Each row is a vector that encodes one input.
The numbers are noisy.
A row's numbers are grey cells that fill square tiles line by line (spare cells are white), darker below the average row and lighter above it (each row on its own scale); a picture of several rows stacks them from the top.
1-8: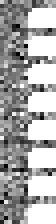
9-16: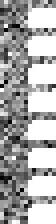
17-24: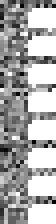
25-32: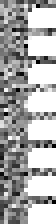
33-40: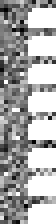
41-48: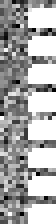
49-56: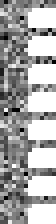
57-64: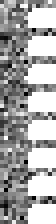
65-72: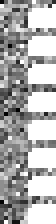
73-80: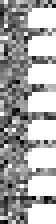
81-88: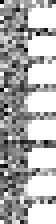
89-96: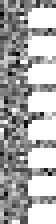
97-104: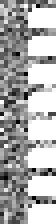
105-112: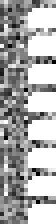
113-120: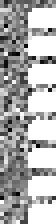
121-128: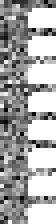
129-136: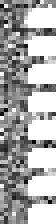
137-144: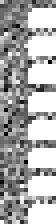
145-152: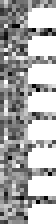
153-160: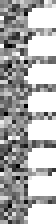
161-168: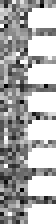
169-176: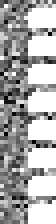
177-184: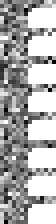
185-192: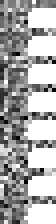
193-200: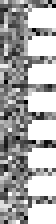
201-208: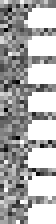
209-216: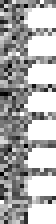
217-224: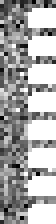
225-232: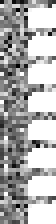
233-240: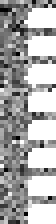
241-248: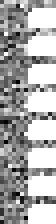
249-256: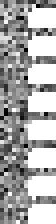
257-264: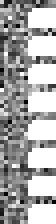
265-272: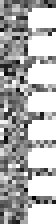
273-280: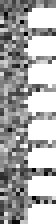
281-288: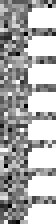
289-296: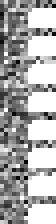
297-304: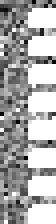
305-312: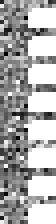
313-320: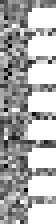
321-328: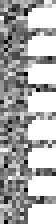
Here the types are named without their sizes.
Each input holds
a label.
